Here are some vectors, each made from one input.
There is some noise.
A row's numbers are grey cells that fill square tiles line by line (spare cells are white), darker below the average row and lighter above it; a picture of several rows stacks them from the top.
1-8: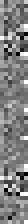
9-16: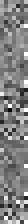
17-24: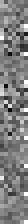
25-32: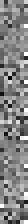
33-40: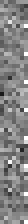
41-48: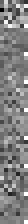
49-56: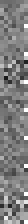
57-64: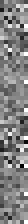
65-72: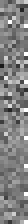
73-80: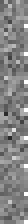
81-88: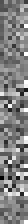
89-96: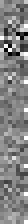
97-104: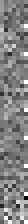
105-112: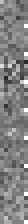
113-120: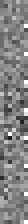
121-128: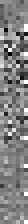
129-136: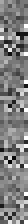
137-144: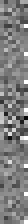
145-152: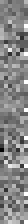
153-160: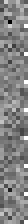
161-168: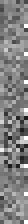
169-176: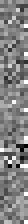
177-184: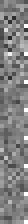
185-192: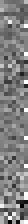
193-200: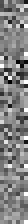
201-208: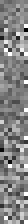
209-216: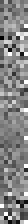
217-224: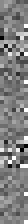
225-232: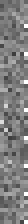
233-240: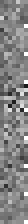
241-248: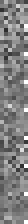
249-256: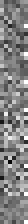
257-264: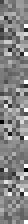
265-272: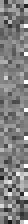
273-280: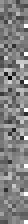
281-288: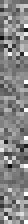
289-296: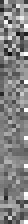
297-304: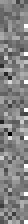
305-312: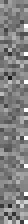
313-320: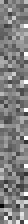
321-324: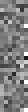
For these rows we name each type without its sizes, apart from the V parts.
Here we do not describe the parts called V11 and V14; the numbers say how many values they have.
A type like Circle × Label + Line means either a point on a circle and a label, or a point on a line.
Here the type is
Label × ((Tree + Unit) × V14 + V11).
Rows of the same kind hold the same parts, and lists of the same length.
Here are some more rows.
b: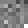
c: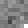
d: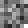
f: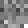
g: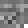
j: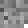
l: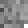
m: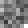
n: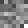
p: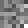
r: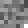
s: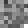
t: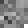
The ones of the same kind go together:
b, c, f, g, p
d, l, m, s
j, n, r, t

